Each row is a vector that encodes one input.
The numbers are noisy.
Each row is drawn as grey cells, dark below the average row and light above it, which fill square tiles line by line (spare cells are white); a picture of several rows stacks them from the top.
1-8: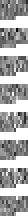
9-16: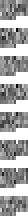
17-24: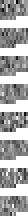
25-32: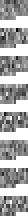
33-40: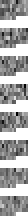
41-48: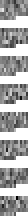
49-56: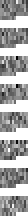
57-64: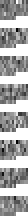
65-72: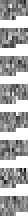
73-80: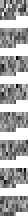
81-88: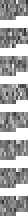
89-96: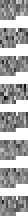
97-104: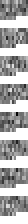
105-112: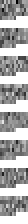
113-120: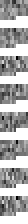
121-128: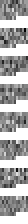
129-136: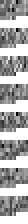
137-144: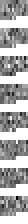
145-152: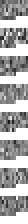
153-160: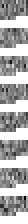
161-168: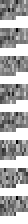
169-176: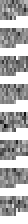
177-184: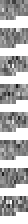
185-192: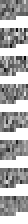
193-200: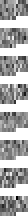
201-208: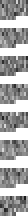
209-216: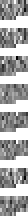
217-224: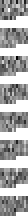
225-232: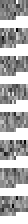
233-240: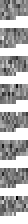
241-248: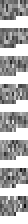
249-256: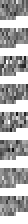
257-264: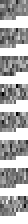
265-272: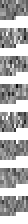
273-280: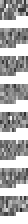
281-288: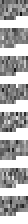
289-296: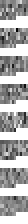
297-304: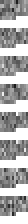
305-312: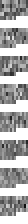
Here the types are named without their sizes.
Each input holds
a true/false value, together with either a label, or a point on a line.
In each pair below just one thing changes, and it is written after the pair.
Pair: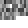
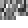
the true/false value
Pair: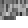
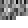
the true/false value
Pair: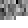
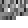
the label
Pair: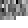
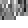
the label
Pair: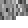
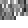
the true/false value
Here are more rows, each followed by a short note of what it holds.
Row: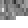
a point on a line and a true/false value
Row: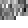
a label and a true/false value
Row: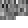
a point on a line and a true/false value
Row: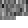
a point on a line and a true/false value
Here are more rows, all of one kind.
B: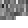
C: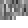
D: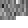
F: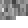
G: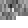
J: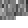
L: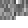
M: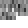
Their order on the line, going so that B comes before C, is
B, J, D, L, M, G, F, C.
